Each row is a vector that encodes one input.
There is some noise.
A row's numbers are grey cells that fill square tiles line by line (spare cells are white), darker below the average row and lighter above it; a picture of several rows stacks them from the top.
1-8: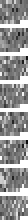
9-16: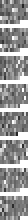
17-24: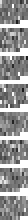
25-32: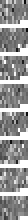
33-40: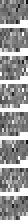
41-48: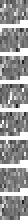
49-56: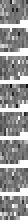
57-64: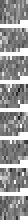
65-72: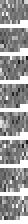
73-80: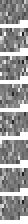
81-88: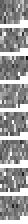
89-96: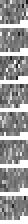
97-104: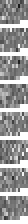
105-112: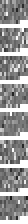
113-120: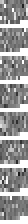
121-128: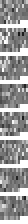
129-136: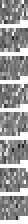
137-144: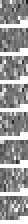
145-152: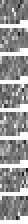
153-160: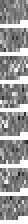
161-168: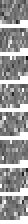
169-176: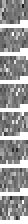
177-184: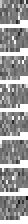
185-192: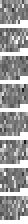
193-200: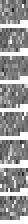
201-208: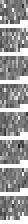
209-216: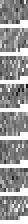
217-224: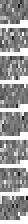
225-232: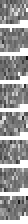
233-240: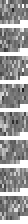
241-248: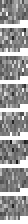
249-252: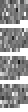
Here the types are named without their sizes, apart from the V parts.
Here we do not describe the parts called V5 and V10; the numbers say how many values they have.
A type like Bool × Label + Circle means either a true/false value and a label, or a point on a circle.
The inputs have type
((Circle + Label) × V5 + Unit) × V10.
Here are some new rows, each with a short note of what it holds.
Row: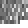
a value of V10
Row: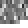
a value of V10
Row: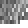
a value of V10
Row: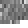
a point on a circle, a value of V5 and a value of V10
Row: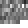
a label, a value of V5 and a value of V10
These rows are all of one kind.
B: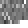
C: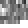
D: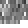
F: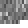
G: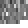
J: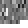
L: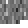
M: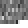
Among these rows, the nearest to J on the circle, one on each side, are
D and M.
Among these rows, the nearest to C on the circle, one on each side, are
D and G.
